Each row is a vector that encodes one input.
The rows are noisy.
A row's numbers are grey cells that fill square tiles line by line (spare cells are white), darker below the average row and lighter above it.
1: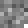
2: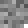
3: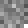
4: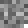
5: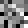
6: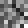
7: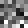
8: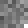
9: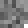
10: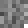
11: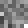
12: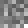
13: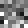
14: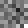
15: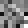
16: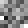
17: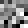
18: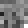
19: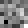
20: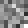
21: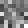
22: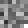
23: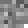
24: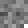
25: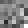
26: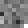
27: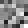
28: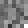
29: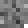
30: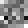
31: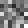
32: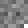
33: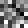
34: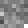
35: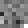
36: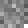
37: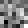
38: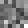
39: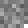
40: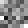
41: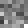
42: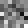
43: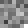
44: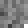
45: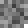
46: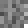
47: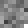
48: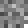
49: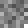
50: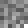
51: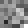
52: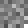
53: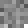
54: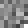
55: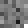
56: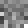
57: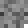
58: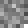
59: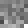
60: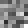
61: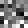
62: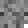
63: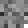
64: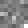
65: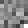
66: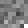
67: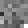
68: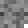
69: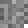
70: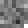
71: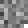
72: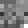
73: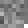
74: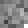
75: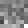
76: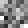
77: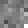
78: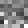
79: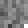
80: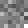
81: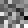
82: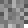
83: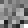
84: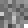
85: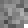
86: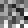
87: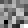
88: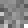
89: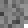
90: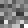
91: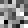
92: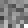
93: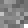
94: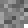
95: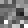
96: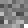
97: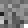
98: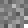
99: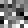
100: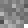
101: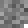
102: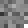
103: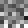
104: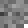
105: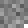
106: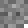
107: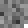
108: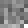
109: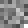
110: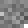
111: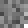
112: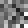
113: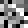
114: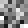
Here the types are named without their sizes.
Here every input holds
a list of points on a line.
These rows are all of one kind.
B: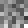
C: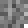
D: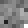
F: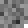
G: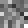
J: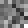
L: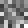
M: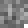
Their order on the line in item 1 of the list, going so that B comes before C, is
B, G, L, D, M, C, J, F.
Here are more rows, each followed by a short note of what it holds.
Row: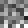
a list of two items
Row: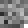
a list of two items
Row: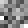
the empty list
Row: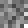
a list of two items
